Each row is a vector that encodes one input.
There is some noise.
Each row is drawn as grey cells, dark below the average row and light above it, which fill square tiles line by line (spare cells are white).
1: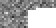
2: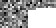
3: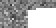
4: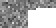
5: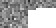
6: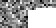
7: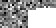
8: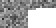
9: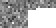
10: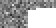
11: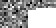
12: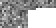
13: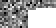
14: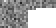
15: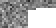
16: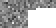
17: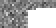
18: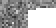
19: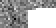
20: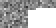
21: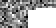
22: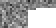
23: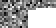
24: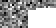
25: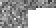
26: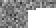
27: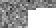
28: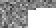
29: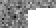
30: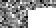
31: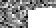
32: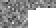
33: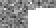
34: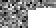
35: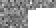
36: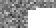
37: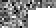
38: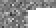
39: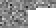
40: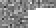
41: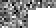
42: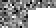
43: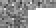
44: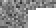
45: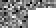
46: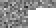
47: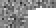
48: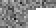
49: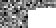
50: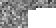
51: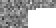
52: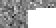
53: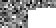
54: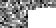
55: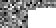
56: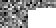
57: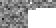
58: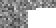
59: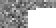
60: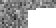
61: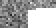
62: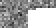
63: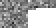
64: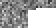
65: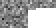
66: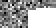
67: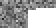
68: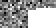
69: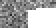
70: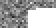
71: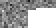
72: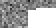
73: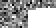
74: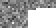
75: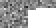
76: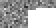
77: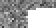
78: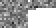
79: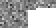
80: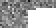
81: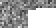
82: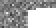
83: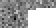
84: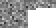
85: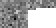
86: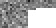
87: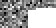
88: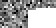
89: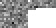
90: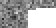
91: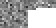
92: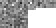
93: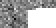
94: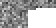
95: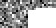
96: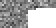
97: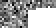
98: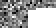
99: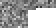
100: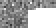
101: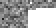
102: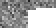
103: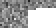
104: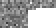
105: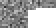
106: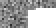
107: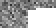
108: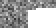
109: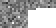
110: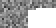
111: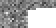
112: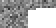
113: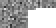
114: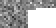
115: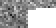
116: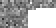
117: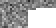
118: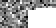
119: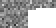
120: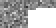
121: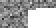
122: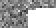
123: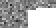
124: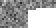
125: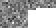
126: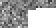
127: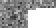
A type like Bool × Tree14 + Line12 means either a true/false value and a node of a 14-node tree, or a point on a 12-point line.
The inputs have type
Bool × Line4 + (Circle8 + Unit) × Label7.
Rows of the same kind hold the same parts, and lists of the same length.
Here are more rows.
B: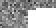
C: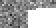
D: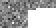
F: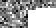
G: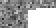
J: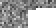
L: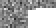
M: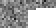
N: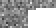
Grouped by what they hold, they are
B, D, J
C, G, L, M, N
F

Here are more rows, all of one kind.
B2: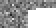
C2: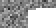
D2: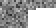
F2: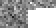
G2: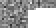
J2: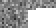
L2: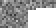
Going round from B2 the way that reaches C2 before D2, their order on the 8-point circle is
B2, L2, J2, C2, G2, F2, D2.
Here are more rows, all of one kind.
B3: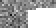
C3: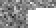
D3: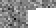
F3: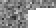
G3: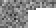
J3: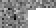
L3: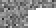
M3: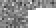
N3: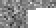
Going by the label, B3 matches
C3, D3 and N3.
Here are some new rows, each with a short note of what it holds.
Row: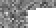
a point on an 8-point circle and one of 7 labels
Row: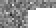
a point on an 8-point circle and one of 7 labels
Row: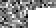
a point on a 4-point line and a true/false value
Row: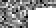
a point on a 4-point line and a true/false value
